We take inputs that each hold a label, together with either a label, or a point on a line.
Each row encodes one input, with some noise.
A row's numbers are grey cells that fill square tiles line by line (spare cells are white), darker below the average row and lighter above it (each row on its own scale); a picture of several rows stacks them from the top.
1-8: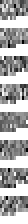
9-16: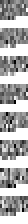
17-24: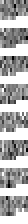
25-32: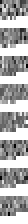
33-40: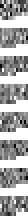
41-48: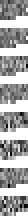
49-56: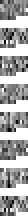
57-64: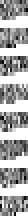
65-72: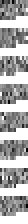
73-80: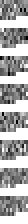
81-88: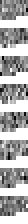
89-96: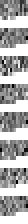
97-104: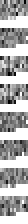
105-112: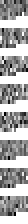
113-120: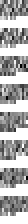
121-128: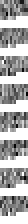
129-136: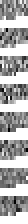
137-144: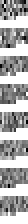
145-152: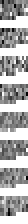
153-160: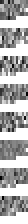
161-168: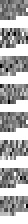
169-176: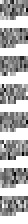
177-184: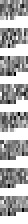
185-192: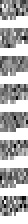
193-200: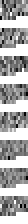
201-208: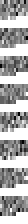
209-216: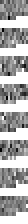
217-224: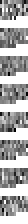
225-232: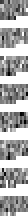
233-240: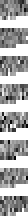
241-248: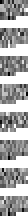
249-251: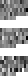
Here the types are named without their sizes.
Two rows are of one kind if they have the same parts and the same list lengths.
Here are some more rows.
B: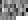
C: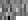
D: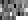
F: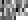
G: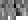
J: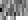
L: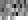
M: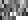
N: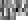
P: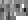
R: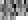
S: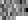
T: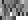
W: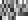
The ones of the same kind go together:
B, G, J, L, R, S
C, D, F, M, N, P, T, W

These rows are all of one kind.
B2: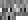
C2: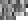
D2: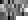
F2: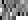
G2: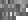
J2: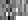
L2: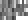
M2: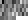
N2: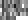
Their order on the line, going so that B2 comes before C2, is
M2, F2, B2, J2, D2, G2, L2, C2, N2.
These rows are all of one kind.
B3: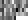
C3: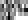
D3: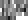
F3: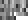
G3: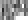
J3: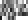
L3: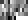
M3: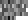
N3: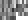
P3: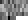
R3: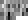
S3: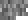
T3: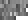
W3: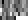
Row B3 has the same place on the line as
D3, F3, L3 and W3.
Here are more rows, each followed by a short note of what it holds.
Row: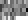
two labels
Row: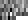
a label and a point on a line
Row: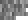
a label and a point on a line
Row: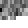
two labels
